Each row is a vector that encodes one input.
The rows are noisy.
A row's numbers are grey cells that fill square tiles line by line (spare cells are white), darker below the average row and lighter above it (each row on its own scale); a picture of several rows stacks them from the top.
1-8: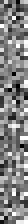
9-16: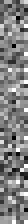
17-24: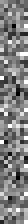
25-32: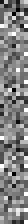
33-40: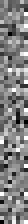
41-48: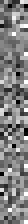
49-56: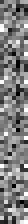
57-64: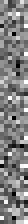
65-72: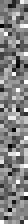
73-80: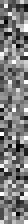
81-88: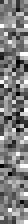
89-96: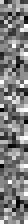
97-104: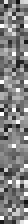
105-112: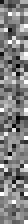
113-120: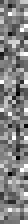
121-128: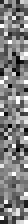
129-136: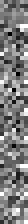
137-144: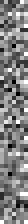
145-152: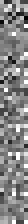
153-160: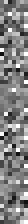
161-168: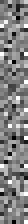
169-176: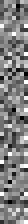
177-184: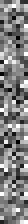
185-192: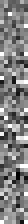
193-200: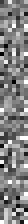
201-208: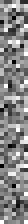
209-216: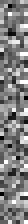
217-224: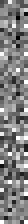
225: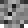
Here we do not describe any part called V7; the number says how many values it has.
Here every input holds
either a point on a 4-point line and a point on a 5-point line, or a list of up to two items, each a true/false value and a value of V7.
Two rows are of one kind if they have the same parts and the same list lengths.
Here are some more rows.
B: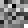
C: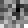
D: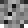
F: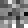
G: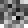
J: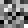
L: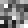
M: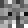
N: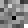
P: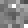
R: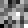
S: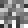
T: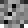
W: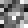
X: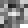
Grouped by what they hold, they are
B, J, N, P
C, F, G, M
D, T
L, R, S, W, X

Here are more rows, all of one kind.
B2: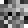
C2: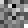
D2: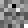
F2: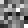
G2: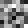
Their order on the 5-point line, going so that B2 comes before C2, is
B2, F2, G2, D2, C2.
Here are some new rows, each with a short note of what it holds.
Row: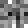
a list of one item
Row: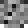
the empty list
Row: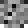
the empty list
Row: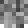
a list of one item
